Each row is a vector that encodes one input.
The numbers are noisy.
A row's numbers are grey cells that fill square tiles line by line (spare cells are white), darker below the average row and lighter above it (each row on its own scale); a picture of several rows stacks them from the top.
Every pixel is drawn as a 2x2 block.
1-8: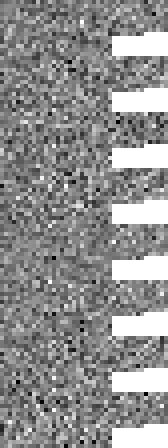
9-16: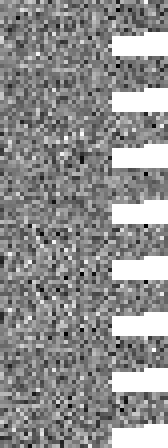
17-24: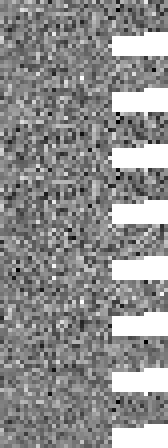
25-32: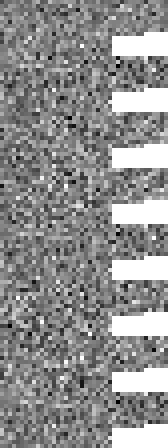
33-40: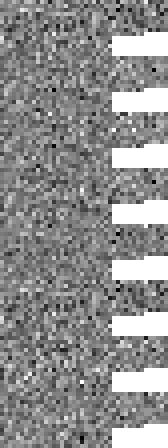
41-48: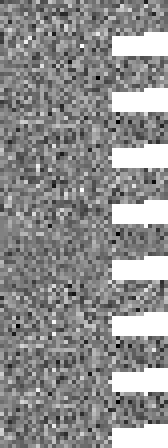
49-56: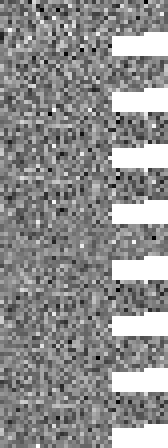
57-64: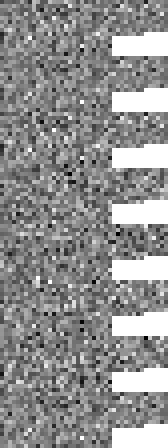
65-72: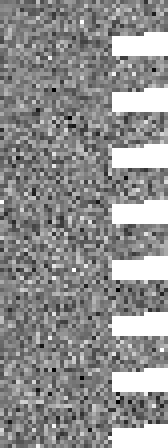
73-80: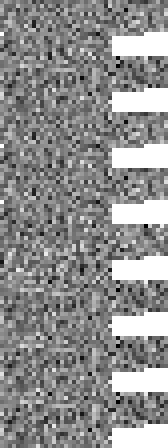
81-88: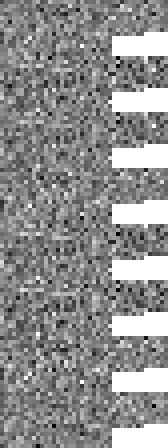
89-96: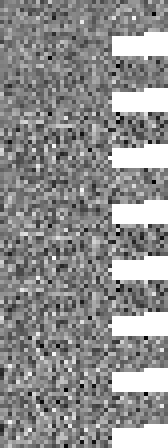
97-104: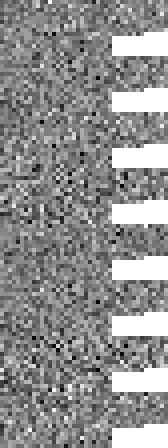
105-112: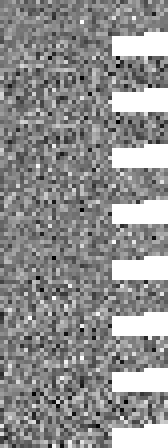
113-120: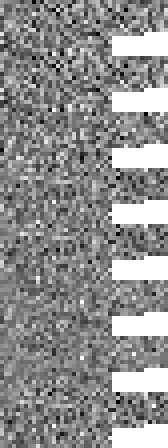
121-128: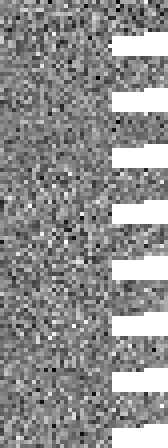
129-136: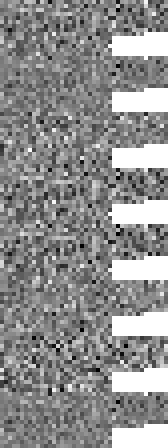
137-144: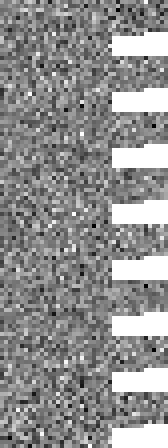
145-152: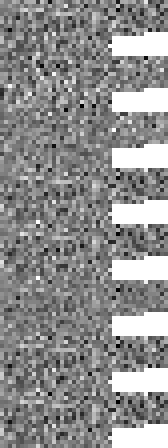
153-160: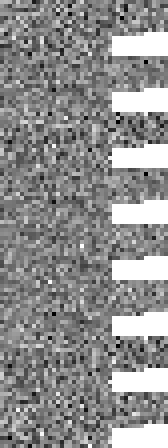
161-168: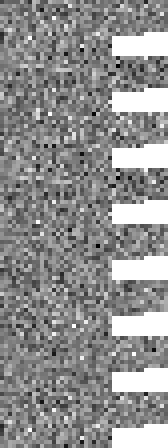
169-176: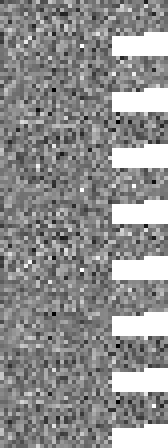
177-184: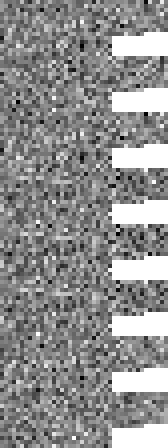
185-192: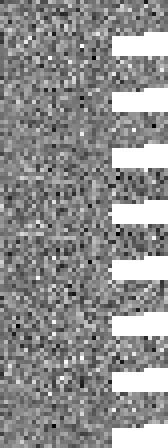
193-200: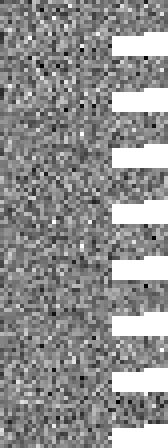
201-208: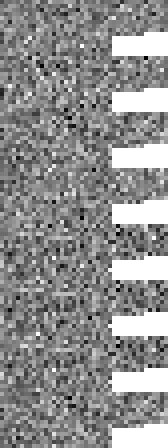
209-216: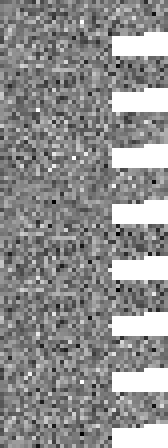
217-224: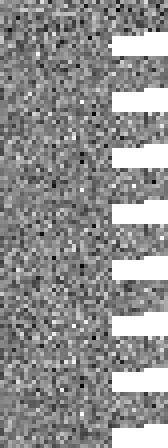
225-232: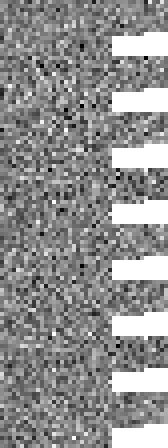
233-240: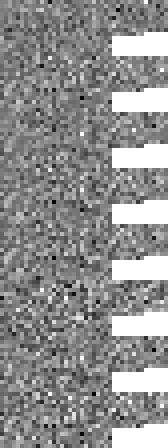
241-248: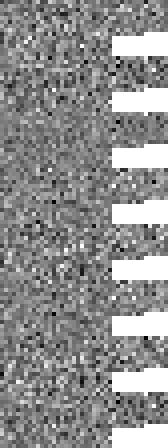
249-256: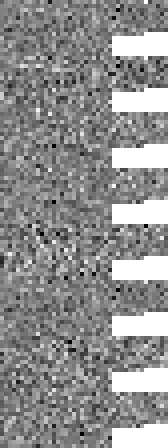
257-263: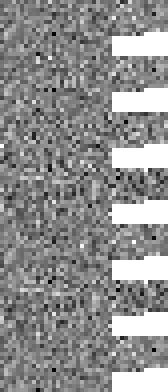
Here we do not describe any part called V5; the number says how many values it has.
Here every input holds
either a point on a 9-point circle, a true/false value and a value of V5, or a node of a 10-node tree, or a list of up to three points on a 4-point line.
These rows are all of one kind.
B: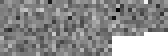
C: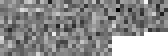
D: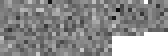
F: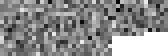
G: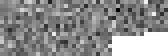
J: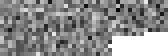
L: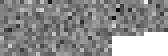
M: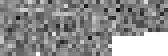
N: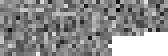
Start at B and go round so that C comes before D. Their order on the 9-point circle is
B, J, N, F, L, C, G, M, D.
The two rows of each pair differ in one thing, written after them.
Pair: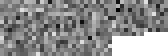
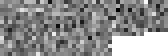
the value of V5
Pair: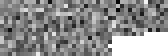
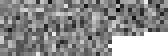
the place on the 9-point circle
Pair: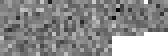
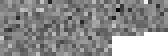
the place on the 9-point circle
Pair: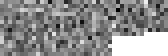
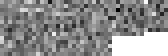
the place on the 9-point circle
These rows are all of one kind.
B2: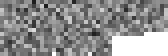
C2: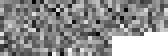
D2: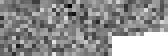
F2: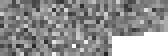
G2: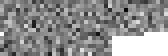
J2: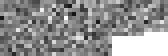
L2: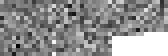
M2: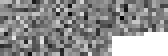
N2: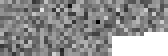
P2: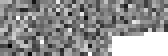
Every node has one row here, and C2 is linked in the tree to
B2, G2 and N2.
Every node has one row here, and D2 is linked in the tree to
F2, J2, L2 and N2.
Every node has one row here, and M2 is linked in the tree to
N2 and P2.
